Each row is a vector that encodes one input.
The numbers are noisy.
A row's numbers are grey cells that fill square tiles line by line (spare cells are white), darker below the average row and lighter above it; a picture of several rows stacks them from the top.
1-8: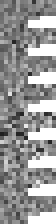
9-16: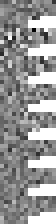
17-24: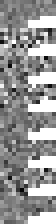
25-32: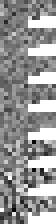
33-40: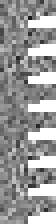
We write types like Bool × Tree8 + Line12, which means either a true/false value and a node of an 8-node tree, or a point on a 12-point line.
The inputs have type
List2(Line5).
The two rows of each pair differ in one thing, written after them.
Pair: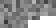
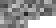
the place on the 5-point line in item 2 of the list
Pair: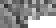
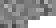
the place on the 5-point line in item 1 of the list
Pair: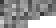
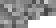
the place on the 5-point line in item 1 of the list
